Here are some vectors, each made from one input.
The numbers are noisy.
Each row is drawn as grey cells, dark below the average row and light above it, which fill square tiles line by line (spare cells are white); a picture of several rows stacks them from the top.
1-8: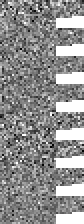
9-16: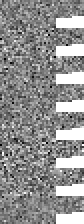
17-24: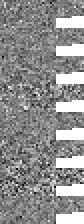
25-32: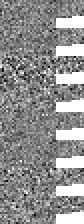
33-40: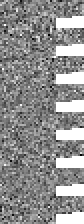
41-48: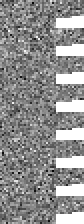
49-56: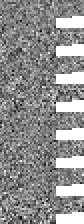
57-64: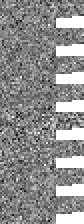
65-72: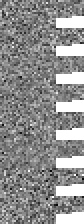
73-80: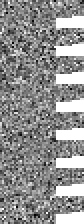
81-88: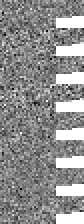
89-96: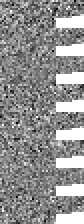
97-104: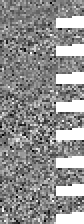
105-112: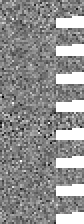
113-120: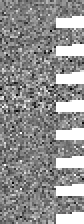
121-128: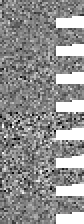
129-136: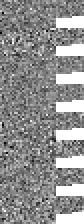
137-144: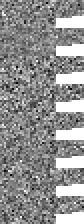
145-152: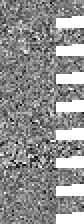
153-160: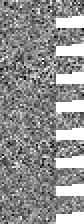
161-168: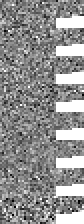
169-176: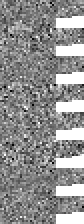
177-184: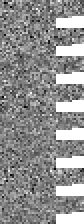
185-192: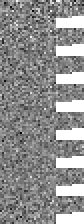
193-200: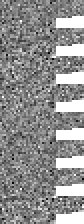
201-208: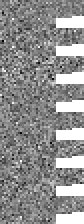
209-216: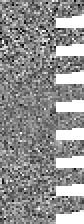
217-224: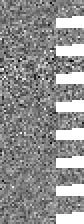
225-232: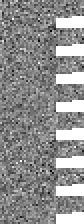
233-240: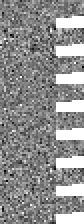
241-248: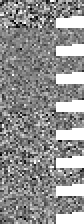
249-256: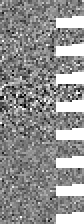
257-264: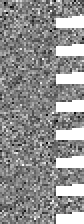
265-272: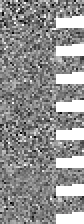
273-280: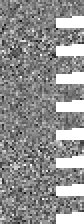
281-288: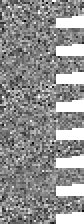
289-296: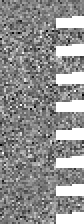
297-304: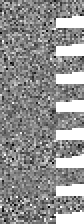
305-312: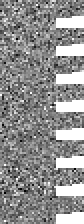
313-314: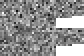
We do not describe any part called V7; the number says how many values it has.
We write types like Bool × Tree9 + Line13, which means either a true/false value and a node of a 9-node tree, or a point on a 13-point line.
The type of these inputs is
Bool × Line6 + Tree10 × (Tree10 × Tree13 + Unit) + V7 × V7.
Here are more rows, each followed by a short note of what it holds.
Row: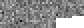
a node of each of two 10-node trees and a node of a 13-node tree
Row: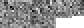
a point on a 6-point line and a true/false value
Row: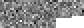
a node of a 10-node tree
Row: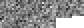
a node of each of two 10-node trees and a node of a 13-node tree
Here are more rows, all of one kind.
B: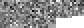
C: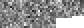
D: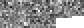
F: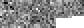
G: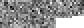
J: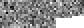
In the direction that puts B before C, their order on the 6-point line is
B, G, J, F, D, C.
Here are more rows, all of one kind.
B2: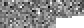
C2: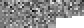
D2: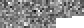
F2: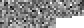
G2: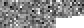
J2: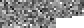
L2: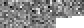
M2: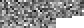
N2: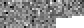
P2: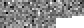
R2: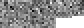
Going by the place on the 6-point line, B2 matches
F2, G2, L2 and R2.
